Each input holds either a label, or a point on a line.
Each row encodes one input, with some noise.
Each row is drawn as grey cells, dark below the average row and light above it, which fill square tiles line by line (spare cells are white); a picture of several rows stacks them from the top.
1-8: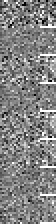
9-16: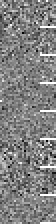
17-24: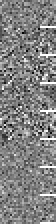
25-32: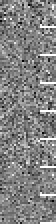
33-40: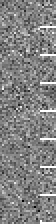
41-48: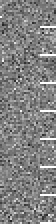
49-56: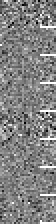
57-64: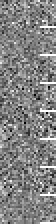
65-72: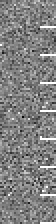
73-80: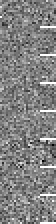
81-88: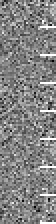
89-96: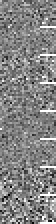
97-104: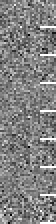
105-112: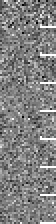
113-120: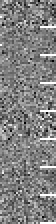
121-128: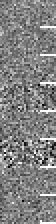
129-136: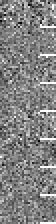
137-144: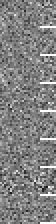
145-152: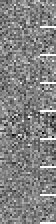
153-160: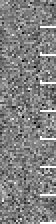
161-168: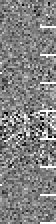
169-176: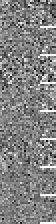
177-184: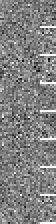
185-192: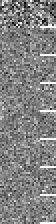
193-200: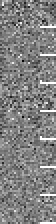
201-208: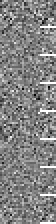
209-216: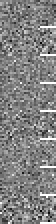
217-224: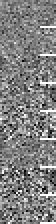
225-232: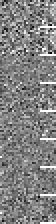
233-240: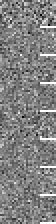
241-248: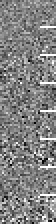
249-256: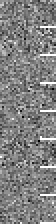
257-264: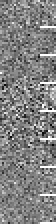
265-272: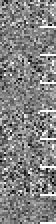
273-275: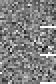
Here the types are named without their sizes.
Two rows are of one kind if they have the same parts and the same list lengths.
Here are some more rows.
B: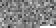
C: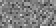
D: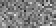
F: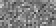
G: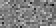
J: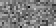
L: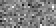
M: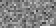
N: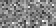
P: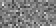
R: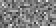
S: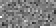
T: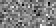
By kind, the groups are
B, D, L, M, N, T
C, F, G, J, P, R, S

